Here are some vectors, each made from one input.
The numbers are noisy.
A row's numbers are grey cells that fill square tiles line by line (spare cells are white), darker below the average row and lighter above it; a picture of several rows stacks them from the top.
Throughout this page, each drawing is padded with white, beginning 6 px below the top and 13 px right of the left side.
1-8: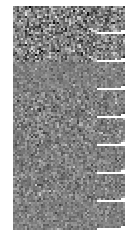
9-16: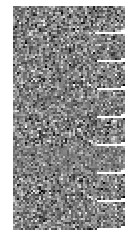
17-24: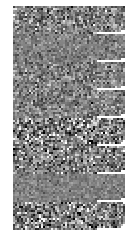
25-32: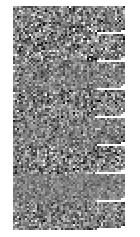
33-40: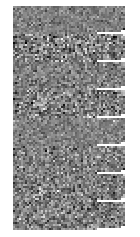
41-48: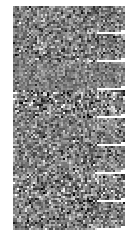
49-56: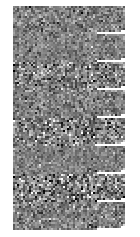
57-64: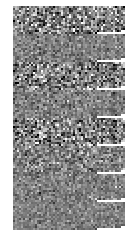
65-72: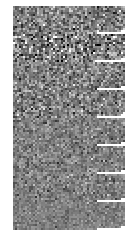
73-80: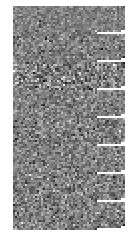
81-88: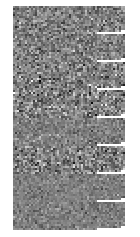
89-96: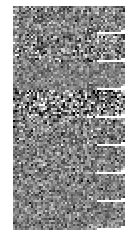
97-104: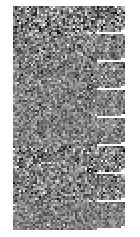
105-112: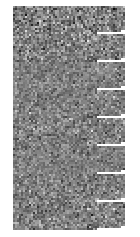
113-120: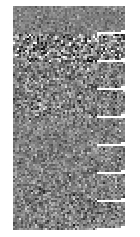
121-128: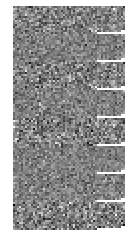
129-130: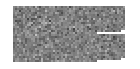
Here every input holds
a node of each of two 7-node trees, together with either one of 7 labels, or a node of a 7-node tree.
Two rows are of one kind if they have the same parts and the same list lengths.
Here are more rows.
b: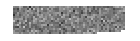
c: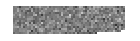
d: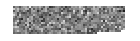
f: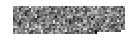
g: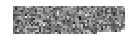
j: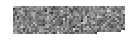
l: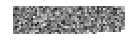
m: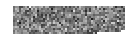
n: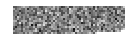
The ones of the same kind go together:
b, f, j, l, m, n
c, d, g

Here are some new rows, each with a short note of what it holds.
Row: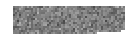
a node of each of three 7-node trees
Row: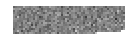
a node of each of three 7-node trees
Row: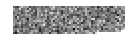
one of 7 labels and a node of each of two 7-node trees
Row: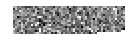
one of 7 labels and a node of each of two 7-node trees
